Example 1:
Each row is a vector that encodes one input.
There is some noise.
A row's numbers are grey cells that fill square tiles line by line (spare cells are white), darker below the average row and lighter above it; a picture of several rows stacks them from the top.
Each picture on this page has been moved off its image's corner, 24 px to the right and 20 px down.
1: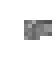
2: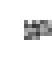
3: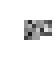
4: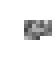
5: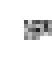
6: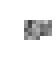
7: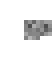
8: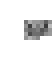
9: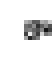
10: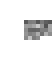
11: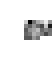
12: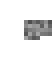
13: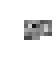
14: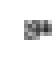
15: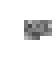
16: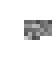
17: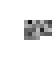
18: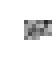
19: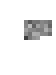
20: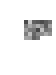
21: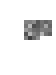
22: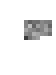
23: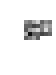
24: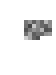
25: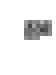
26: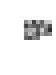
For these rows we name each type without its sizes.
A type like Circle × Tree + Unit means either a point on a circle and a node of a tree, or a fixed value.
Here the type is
Bool × Bool × Bool.
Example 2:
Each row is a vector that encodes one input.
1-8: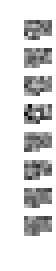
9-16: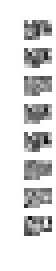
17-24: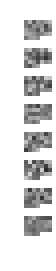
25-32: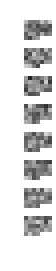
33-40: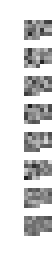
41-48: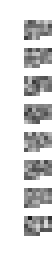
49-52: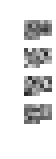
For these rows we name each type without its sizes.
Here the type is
Bool × Bool × Bool.
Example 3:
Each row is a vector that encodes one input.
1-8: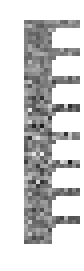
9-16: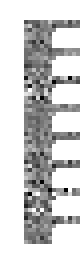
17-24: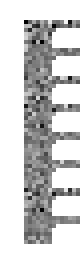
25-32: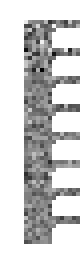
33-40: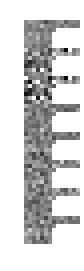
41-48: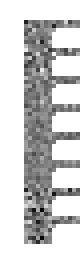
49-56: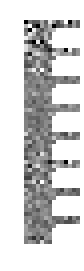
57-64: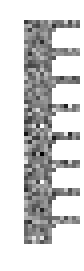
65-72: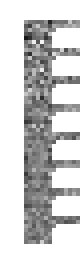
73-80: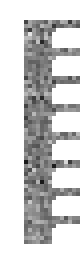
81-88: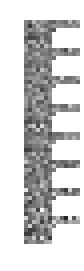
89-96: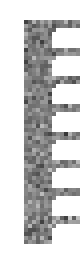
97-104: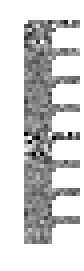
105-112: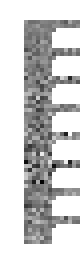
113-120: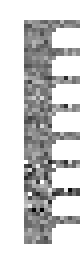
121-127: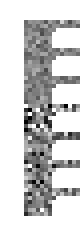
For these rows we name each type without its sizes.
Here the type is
Tree.
